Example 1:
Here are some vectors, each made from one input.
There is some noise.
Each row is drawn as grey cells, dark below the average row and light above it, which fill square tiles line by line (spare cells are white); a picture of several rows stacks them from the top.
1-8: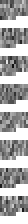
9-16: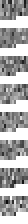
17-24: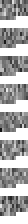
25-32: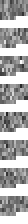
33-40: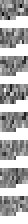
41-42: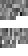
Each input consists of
one of 5 labels, a point on a 3-point line and a point on a 5-point line.
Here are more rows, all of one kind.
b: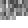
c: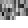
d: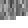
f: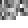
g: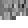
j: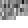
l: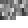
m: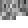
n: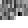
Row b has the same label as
d and j.
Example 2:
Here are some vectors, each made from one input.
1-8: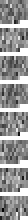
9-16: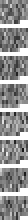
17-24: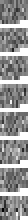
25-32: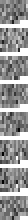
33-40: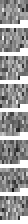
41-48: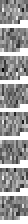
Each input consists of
either one of 7 labels, or a point on a 4-point line.
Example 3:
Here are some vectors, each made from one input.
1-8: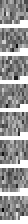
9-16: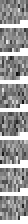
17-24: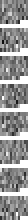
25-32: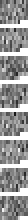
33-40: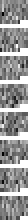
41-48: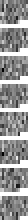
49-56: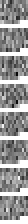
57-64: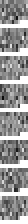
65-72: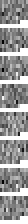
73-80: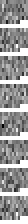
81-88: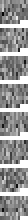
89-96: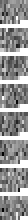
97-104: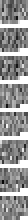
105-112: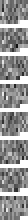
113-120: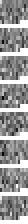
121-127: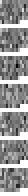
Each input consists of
either a point on a 10-point circle, or one of 8 labels.
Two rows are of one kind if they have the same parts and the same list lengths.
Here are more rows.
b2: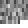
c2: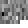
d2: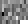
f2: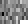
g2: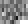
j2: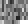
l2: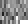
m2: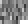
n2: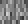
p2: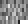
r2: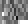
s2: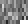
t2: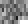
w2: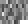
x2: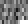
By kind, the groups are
b2, c2, d2, f2, l2, n2, p2, s2
g2, j2, m2, r2, t2, w2, x2

